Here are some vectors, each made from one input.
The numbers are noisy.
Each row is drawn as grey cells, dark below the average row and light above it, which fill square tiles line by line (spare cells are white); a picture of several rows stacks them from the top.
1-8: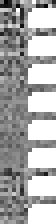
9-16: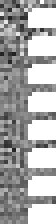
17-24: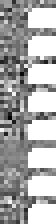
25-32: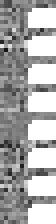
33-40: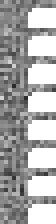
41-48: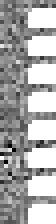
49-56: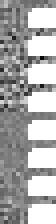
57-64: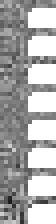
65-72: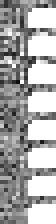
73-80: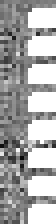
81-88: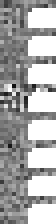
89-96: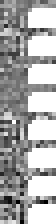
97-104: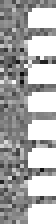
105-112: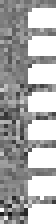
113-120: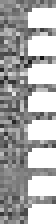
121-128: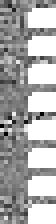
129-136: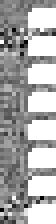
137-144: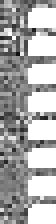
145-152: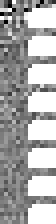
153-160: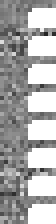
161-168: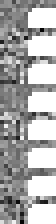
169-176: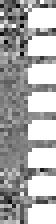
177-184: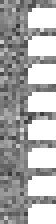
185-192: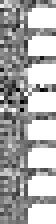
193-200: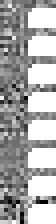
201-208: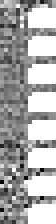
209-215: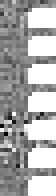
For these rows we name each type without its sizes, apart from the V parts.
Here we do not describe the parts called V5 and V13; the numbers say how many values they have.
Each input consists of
a point on a line and a value of V5, together with either a point on a line, or a value of V13.
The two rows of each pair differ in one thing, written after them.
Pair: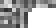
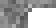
the value of V13
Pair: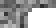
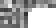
the place on the line
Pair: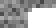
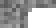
the value of V5
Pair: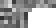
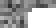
the place on the line
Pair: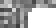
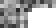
the value of V13
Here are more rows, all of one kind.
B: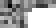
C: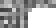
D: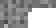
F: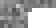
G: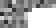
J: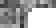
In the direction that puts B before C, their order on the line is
D, J, G, F, B, C.
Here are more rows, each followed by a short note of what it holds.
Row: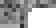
a point on a line, a value of V5 and a value of V13
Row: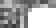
a point on a line, a value of V5 and a value of V13
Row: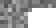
a point on each of two lines and a value of V5
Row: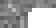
a point on each of two lines and a value of V5
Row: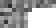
a point on a line, a value of V5 and a value of V13
